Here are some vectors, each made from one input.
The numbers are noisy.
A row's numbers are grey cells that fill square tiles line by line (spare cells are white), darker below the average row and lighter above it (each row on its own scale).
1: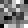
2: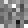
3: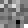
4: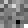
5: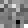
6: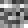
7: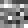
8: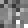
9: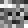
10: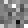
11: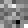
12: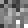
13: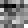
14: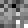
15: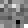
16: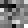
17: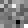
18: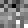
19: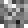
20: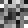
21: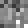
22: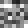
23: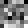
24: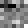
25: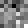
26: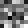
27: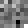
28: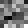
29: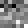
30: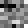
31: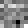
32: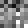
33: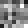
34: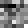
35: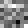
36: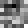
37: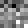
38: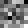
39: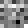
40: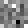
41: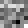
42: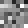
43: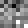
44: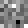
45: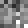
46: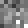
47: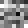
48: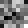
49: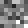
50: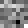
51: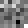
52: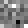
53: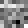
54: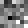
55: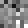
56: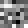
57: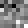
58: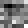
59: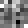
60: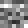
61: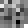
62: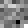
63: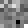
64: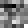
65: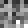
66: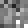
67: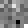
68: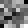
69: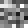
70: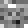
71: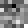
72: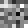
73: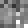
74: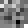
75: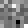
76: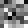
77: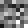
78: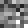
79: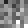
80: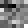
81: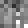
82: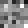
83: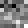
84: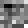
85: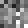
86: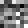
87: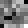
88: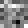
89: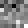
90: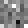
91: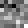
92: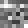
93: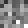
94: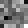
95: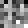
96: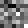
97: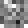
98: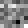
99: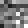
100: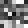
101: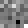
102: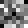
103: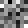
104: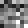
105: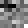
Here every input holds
a point on a 13-point line and a true/false value.
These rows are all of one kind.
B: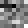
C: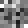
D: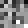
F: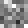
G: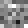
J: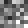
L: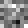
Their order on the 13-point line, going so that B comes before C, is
B, J, D, C, L, G, F.
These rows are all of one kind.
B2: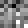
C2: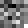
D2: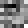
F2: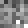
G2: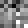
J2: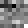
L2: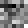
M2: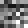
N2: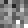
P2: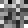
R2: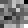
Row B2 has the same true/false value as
D2, F2, G2 and N2.
